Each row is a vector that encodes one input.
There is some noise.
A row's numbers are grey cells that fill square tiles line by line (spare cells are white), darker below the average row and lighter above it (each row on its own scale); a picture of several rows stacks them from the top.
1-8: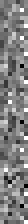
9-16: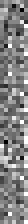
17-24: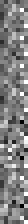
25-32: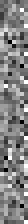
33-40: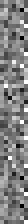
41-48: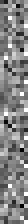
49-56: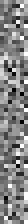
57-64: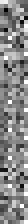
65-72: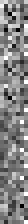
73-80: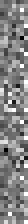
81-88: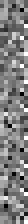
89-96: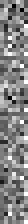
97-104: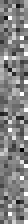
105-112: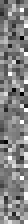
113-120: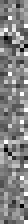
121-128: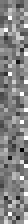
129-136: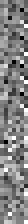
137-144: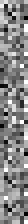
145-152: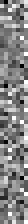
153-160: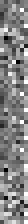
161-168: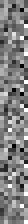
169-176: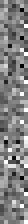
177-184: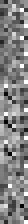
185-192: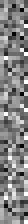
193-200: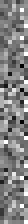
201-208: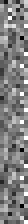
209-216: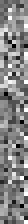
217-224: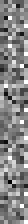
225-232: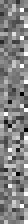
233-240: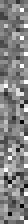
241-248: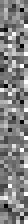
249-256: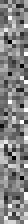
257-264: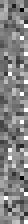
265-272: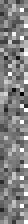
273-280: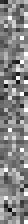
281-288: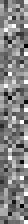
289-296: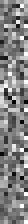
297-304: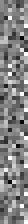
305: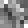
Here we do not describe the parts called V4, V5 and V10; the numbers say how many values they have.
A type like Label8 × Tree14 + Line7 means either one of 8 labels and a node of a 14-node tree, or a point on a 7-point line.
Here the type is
List2(Bool × V4 + Line7) + V5 × V10.
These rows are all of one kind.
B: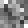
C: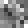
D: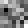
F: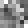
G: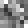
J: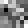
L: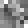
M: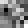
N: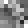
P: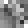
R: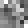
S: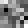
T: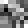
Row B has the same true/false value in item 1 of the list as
C, G and T.
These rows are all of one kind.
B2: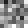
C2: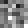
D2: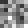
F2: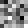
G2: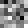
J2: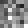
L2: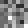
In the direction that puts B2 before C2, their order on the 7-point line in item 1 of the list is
B2, G2, F2, D2, J2, L2, C2.
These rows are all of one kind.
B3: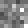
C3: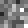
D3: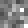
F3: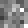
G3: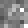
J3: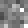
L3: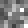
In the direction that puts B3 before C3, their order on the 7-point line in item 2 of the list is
G3, F3, J3, B3, C3, D3, L3.
